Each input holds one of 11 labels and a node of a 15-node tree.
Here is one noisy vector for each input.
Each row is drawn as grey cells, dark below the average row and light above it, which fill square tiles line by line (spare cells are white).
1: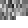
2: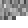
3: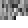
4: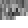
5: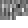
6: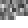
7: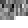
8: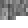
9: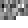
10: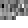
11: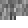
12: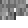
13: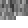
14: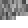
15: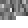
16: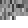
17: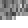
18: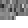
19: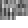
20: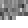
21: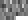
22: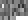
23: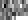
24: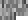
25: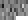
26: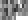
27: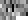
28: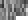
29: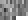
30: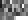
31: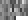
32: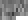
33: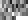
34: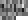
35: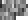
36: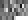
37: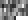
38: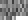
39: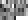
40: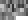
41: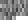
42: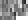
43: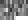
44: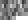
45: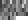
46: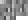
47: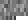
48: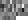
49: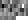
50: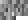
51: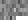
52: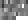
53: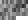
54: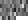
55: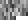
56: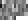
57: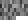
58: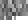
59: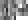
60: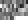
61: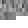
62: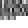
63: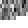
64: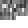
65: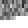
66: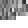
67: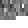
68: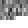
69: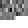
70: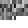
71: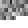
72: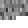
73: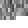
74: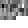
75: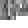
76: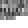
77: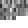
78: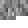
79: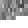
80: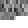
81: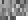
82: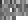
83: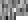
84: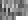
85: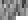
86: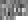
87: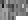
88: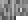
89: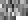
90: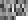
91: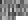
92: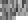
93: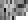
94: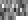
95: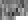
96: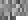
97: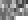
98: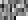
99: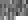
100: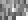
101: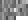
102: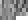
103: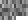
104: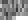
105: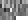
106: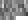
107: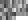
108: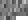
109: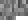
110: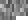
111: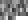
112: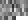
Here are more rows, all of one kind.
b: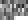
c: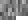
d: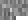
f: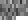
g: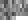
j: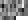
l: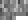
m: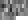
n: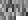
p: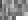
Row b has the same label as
c and j.
